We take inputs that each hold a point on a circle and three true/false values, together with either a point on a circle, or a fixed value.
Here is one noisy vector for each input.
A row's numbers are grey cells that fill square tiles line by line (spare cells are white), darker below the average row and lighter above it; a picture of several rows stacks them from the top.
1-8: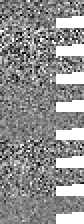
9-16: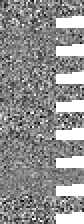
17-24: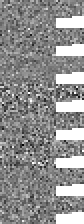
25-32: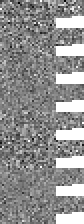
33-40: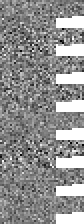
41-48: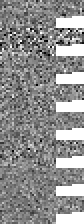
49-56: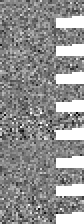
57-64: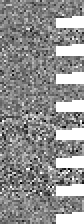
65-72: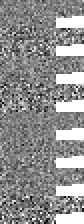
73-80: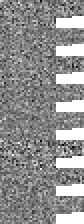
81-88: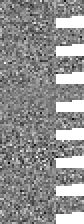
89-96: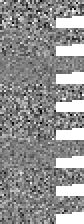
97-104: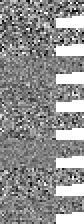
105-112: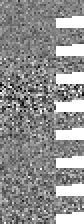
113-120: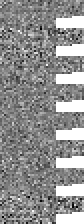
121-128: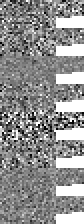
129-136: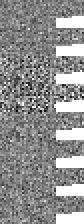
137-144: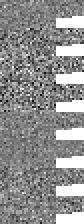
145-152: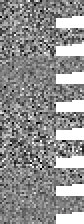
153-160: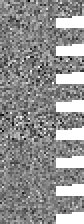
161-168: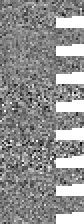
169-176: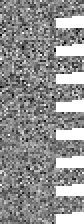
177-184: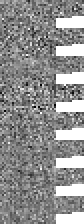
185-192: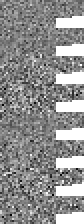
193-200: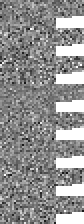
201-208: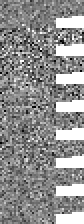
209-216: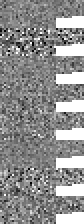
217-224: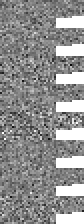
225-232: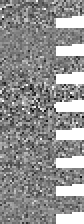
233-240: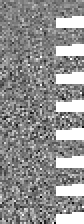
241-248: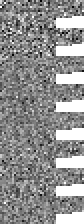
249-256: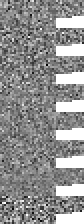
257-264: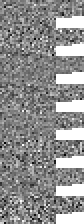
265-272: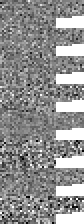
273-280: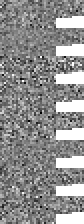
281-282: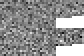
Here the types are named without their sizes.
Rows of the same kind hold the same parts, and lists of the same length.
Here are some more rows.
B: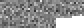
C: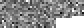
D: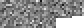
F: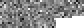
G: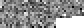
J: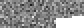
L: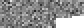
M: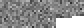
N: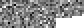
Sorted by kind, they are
B, J, L
C, D, F, G, M, N

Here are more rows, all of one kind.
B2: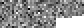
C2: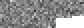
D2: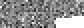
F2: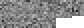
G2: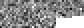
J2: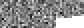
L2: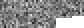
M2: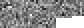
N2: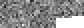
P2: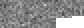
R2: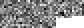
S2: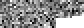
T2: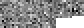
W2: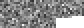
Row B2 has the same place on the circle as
D2, F2, T2 and W2.
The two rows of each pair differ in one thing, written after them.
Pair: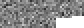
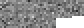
the place on the circle
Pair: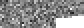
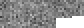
one of the three true/false values
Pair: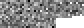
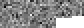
one of the three true/false values
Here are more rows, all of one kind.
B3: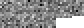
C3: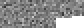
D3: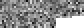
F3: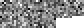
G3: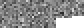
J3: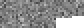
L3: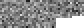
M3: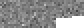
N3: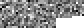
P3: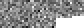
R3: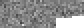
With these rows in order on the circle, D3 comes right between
G3 and J3.
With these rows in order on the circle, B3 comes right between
C3 and J3.
